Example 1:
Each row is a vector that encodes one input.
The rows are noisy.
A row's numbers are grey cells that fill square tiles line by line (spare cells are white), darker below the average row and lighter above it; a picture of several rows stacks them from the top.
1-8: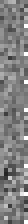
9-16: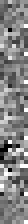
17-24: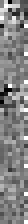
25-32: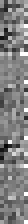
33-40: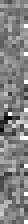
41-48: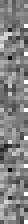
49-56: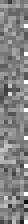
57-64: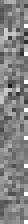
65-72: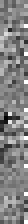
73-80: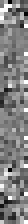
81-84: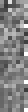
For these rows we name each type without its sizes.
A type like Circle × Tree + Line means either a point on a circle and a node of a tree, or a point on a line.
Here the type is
Line × Line.
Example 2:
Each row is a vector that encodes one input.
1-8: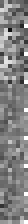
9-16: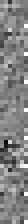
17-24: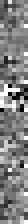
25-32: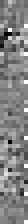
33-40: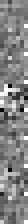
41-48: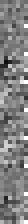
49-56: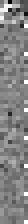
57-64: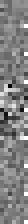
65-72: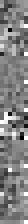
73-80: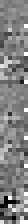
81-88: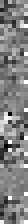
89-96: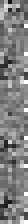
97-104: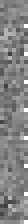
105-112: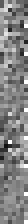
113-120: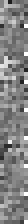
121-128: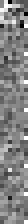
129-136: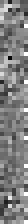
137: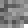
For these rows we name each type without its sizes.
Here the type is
Line × Line.
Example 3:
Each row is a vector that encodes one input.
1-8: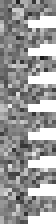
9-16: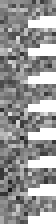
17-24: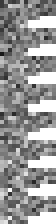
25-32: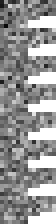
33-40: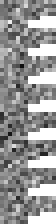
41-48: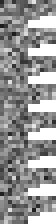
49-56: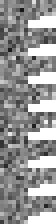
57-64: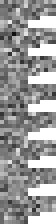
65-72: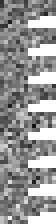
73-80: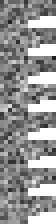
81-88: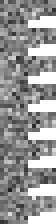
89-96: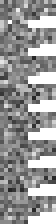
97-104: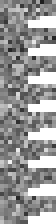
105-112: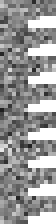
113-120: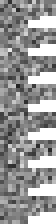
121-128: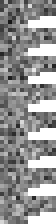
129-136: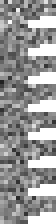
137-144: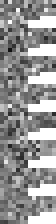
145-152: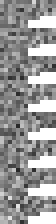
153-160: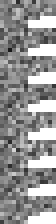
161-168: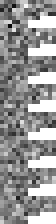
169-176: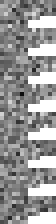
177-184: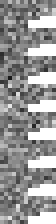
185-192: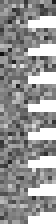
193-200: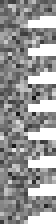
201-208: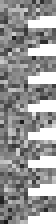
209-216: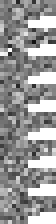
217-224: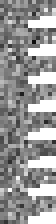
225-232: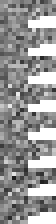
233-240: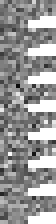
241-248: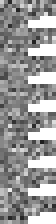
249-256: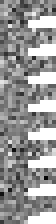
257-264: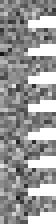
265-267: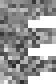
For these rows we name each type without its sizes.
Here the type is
Circle.
